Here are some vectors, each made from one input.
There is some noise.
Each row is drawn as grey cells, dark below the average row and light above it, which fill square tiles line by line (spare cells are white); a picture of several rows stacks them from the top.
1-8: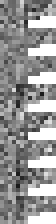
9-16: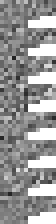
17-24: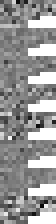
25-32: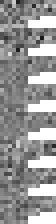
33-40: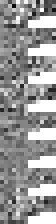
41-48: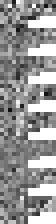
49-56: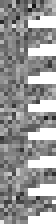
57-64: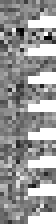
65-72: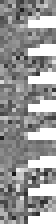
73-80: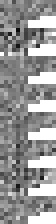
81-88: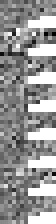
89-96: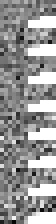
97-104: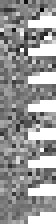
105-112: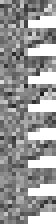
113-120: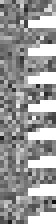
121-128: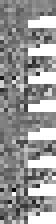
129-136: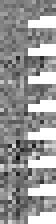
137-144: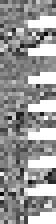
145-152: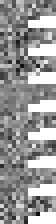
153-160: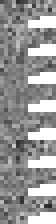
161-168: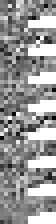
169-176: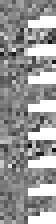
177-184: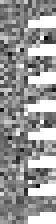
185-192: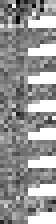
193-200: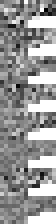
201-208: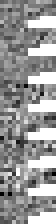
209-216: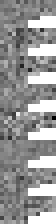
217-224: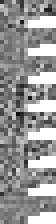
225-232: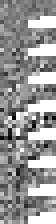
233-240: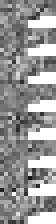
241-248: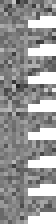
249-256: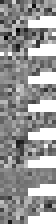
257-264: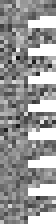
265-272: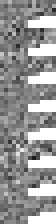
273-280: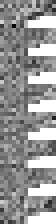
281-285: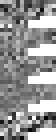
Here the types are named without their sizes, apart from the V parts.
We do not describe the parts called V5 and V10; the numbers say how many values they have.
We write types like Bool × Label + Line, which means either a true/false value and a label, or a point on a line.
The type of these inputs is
(Circle + V10) × Label × Label × V5.
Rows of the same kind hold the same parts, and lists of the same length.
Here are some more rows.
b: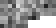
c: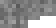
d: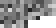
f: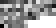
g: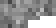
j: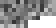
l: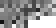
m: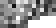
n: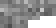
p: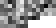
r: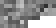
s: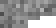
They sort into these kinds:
b, c, f, g, l, m, r
d, j, n, p, s

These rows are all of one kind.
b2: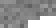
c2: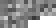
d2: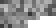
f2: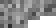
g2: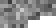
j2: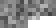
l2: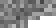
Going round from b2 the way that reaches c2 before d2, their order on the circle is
b2, f2, c2, d2, g2, j2, l2.
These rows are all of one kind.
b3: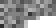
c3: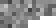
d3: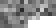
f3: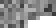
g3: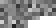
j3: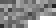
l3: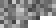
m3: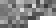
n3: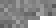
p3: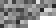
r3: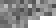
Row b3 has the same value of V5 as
j3 and l3.
